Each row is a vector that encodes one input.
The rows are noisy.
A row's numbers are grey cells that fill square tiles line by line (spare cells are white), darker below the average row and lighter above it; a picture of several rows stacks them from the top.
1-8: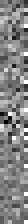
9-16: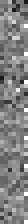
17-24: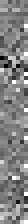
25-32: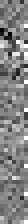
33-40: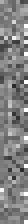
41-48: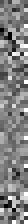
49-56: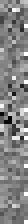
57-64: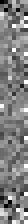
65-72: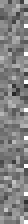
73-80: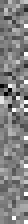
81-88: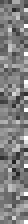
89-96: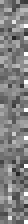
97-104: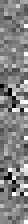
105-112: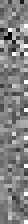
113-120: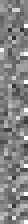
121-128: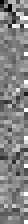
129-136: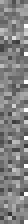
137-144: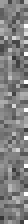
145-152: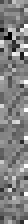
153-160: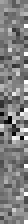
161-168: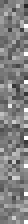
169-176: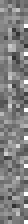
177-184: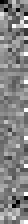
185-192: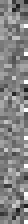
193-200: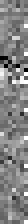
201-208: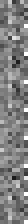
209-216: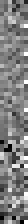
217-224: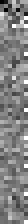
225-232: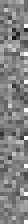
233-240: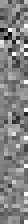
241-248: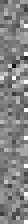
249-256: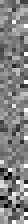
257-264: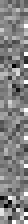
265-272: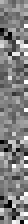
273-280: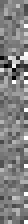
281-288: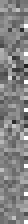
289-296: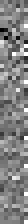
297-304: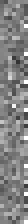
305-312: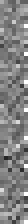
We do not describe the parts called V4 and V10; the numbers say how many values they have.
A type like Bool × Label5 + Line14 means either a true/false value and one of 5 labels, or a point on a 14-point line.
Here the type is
(Bool × Bool × Bool + Unit) × Label7 × Line11 × V4 × V10 + Line6.
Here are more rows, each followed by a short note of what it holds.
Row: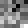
one of 7 labels, a point on an 11-point line, three true/false values, a value of V4 and a value of V10
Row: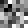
a point on a 6-point line
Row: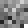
one of 7 labels, a point on an 11-point line, a value of V4 and a value of V10
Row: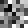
a point on a 6-point line
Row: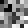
a point on a 6-point line
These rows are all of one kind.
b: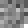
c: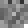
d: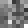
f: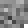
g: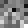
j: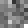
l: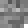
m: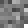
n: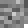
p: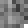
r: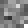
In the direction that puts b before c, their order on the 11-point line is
d, j, b, l, f, n, m, g, p, c, r.
